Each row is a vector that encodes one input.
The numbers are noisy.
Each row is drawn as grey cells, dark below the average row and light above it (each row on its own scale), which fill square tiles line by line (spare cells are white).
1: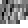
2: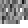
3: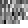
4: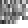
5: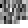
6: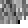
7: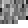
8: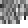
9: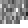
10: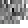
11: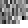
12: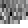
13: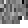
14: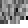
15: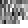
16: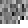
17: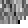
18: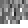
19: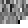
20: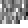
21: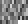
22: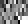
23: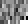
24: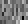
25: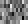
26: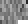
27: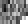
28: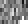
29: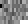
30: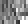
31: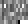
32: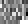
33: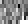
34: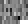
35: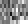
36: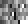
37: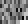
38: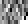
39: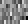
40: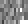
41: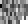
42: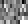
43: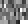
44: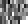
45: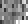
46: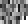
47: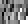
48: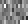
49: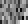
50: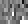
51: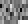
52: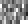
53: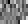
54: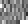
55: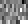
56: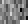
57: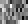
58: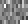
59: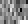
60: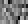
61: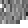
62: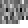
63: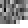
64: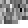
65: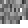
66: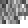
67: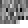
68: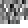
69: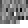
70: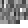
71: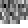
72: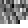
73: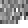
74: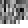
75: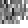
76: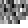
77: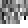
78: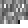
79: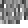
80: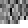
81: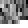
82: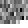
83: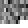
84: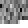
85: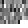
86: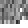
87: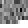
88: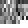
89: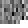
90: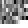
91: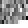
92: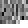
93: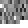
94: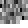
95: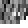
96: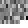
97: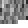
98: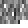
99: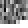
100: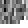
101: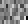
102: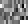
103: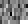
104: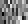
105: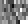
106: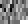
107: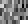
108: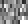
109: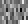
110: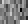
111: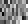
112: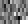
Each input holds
a point on a 9-point circle, one of 11 labels and a true/false value.
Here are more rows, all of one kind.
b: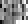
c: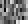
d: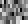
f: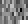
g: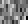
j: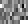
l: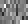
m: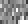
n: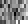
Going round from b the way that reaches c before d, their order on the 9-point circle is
b, c, d, f, m, g, j, l, n.
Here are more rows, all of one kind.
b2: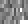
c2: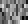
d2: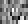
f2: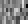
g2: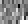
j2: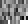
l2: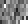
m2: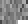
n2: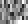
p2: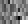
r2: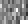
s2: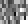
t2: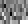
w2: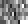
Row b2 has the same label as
d2, m2 and n2.
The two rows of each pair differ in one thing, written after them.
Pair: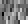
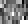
the place on the 9-point circle
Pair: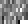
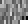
the true/false value
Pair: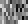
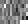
the place on the 9-point circle
